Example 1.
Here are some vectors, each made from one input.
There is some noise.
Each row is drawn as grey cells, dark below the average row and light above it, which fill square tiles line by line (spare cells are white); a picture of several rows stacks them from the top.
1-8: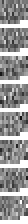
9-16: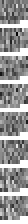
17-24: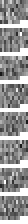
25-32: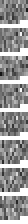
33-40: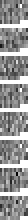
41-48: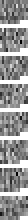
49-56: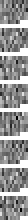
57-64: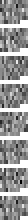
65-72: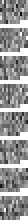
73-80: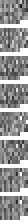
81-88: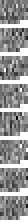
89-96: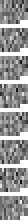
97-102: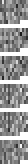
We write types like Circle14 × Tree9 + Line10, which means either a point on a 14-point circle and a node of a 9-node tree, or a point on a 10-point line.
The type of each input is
Bool × Bool × Bool + Tree10.
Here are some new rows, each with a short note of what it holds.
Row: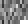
three true/false values
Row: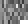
three true/false values
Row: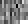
a node of a 10-node tree
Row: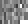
a node of a 10-node tree
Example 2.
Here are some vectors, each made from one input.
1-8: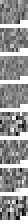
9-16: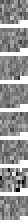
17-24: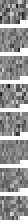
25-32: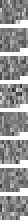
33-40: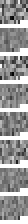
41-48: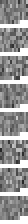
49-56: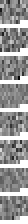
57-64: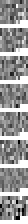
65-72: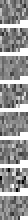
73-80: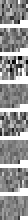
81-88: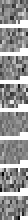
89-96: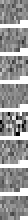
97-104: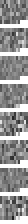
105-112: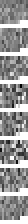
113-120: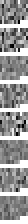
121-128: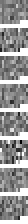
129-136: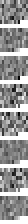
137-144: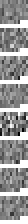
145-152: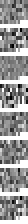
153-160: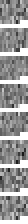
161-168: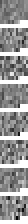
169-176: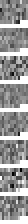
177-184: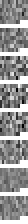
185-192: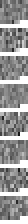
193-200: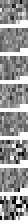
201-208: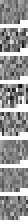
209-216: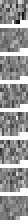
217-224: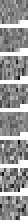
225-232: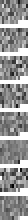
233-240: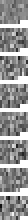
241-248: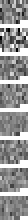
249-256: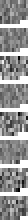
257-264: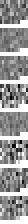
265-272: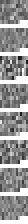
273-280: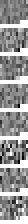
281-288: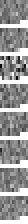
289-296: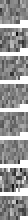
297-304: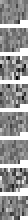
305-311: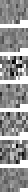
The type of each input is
Bool × Bool × Bool × Bool + Tree14 + Unit.
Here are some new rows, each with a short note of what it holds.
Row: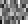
a node of a 14-node tree
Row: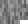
a node of a 14-node tree
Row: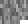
four true/false values
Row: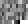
four true/false values
